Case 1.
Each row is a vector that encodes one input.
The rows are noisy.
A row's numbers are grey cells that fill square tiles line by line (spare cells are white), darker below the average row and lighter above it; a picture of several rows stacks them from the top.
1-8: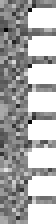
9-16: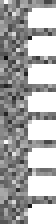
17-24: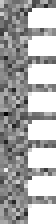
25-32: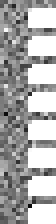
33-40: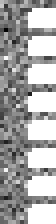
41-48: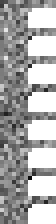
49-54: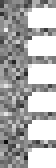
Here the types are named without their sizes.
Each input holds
four true/false values.
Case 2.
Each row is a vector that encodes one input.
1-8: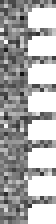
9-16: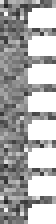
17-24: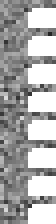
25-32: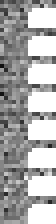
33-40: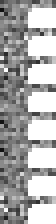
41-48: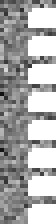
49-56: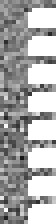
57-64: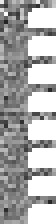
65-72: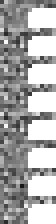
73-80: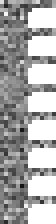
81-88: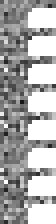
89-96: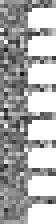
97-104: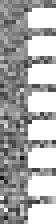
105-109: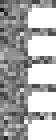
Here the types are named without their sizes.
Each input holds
a point on a line.
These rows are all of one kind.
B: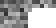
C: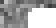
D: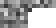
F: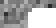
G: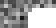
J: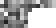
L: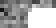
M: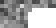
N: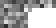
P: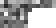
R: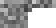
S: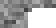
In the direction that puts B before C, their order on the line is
N, G, B, L, M, C, F, S, R, D, P, J.
